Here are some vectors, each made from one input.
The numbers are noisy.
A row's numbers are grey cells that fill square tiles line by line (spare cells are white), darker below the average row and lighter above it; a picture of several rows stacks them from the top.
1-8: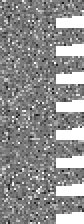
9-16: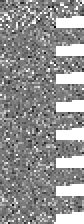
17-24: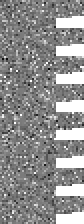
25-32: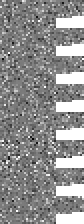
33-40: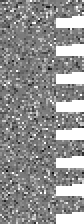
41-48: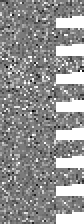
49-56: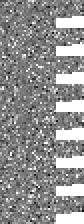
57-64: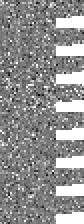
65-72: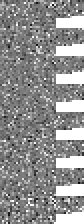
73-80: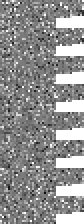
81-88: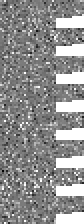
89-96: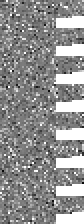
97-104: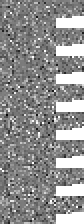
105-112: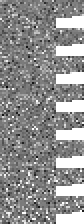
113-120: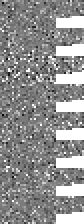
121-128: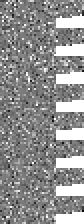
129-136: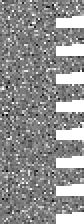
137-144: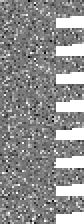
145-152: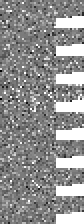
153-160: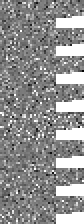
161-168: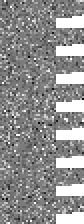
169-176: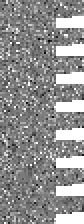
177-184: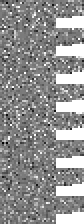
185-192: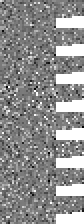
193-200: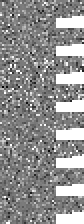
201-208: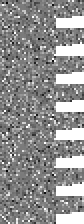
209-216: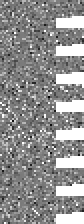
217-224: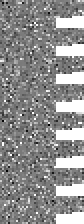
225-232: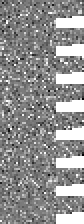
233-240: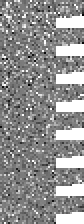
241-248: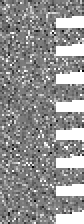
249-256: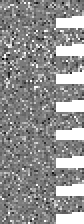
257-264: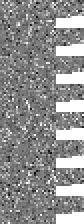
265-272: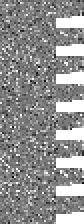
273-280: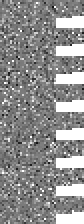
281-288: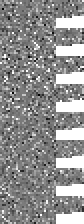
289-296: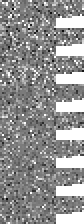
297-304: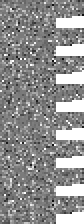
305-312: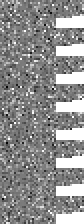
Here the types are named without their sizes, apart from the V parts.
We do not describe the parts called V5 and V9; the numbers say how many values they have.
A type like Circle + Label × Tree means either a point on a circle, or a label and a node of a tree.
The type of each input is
Line × (Line + V5) × V9.
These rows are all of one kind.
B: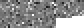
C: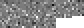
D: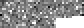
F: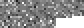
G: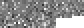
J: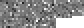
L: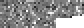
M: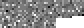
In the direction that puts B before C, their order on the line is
L, B, D, C, M, F, G, J.
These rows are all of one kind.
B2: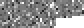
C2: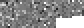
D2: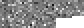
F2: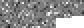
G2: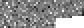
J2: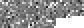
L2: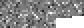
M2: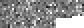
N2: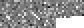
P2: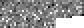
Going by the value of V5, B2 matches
F2, L2 and M2.
